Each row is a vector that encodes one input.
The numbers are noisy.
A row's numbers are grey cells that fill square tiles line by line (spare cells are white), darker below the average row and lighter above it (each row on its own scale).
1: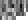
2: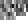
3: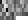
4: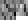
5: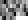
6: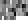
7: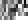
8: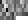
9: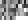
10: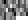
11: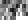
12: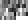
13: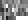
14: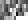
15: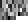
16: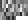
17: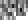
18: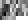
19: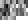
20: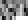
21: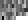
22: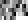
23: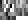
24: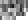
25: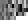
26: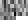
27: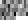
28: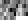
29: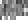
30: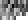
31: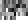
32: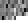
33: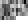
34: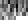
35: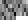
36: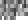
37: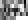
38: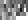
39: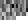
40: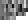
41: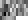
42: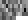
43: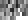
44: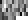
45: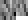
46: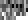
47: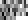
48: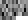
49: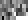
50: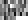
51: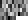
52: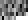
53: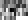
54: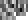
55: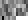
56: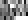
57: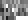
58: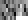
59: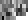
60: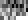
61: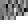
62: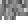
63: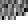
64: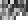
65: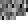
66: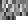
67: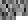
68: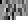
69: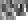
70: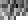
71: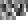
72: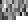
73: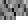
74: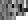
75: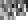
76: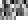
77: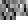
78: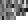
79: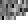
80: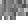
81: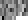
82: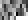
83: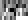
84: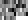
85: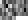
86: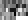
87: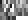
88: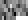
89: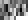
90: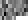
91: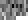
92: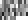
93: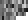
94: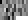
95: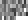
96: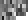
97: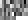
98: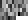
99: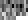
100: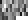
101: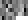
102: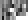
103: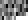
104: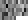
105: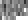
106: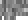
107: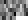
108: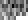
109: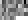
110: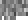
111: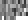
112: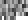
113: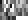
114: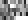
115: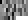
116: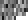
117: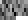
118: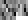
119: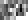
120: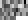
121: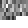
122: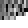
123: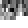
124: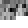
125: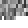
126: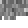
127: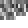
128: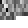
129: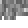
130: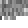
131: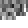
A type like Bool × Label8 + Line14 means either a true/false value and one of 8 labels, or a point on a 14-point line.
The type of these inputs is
Bool × Bool × Bool × Bool × Line7 + Label7.
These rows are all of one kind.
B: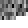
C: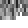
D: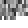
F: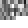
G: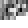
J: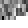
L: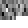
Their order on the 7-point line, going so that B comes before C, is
B, G, J, C, L, F, D.
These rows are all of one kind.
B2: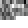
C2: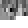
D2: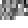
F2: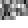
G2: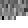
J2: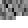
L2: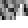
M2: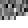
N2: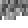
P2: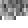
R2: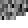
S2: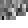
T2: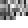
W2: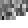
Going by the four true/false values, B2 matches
F2, S2, T2 and W2.
